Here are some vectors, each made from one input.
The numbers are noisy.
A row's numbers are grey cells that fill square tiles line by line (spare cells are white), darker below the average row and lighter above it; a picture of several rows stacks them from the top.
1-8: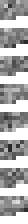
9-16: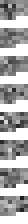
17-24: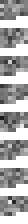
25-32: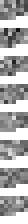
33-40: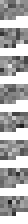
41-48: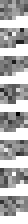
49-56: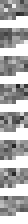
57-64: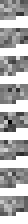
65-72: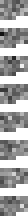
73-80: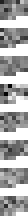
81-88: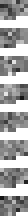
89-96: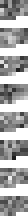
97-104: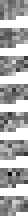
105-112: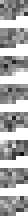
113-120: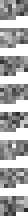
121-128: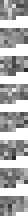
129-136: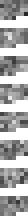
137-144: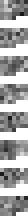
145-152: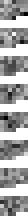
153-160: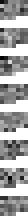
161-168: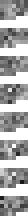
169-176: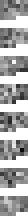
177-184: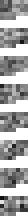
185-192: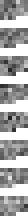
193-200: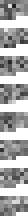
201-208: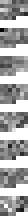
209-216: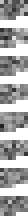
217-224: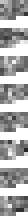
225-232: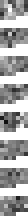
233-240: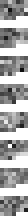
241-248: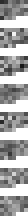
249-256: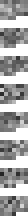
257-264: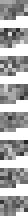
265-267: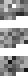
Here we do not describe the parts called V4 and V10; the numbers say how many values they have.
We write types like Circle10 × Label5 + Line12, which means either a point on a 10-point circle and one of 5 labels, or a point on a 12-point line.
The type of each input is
(Circle6 + V10) × V4 + Label11 × Label11.
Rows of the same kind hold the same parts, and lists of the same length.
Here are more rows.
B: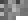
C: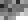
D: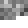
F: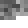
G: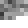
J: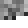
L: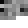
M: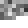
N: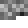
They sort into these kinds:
B, D, L, M, N
C, J
F, G

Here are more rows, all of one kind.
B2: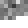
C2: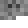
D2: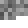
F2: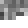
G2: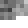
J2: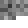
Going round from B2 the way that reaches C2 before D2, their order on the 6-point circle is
B2, J2, C2, D2, F2, G2.
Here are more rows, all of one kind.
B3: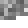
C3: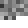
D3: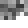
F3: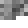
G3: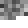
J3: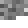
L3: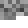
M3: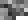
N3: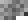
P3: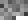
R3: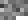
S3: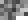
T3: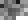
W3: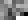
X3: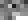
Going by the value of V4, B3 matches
G3, J3, S3 and T3.
